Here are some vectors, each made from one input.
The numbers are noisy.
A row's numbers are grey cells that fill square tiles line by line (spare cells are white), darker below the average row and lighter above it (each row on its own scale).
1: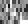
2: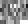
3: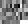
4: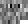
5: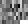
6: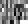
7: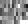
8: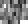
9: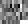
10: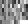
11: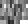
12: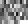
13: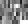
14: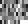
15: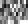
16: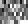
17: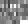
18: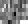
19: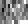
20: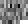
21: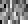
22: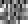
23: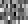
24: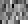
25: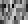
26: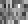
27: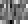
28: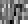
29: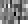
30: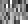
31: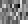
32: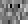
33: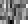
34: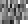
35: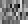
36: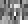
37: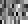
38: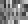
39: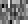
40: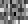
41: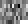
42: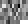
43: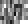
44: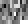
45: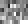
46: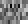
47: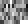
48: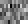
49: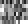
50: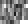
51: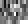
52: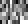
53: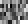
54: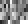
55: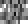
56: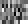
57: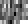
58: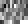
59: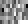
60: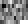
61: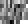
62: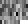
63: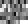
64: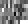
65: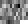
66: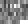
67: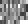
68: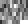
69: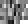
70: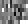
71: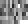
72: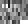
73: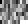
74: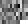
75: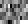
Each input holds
either a point on each of two 5-point lines, or a point on a 7-point line.
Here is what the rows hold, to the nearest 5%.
About 45% of them hold a point on each of two 5-point lines. The rest hold a point on a 7-point line.
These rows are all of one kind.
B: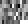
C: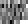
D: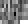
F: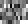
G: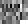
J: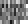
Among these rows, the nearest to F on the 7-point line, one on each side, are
B and C.
